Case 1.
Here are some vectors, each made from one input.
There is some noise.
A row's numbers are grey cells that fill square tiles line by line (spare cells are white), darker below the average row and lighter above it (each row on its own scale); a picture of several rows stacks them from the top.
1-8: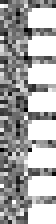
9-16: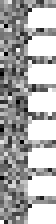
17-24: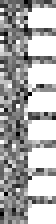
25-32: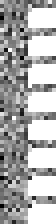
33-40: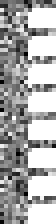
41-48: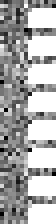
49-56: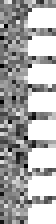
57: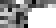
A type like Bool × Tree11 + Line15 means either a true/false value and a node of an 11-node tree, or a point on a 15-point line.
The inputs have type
Label8.
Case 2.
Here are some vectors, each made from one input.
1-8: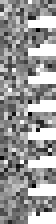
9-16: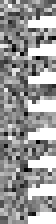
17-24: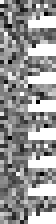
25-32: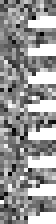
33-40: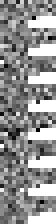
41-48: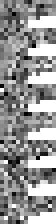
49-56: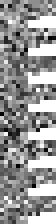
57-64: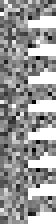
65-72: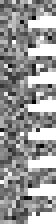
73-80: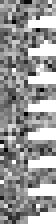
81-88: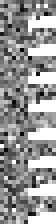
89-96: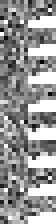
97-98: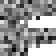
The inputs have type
Label12.
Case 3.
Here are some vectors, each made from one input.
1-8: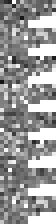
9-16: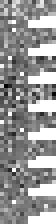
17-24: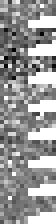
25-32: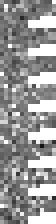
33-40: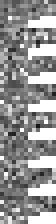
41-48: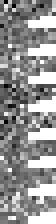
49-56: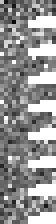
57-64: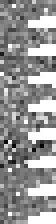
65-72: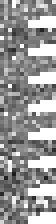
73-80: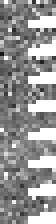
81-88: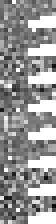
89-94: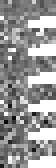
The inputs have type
Label12.
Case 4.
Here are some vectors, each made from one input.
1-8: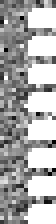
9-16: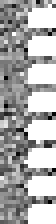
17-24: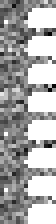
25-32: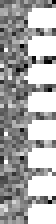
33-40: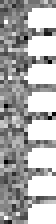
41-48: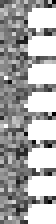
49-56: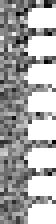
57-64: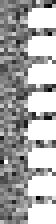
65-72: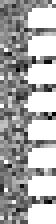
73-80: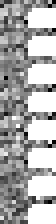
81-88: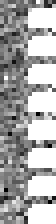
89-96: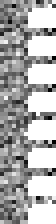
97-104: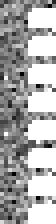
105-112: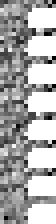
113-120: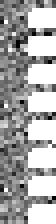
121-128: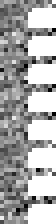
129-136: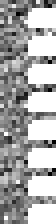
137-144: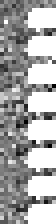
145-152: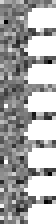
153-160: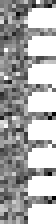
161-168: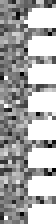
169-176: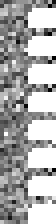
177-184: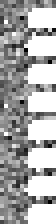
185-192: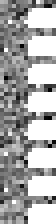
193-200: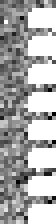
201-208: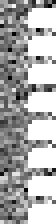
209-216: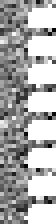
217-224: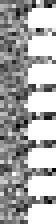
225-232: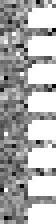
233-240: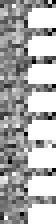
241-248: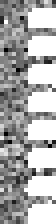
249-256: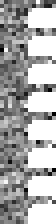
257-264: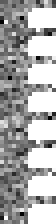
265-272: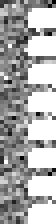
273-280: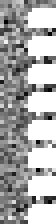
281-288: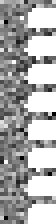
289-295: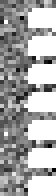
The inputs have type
Bool × Bool × Bool + Unit.
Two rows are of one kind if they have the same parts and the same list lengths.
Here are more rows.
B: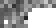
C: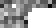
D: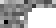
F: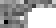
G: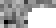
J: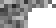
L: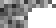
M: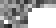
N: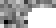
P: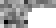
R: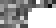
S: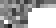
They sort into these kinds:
B, C, D, F, G, J, L, N, P, R
M, S

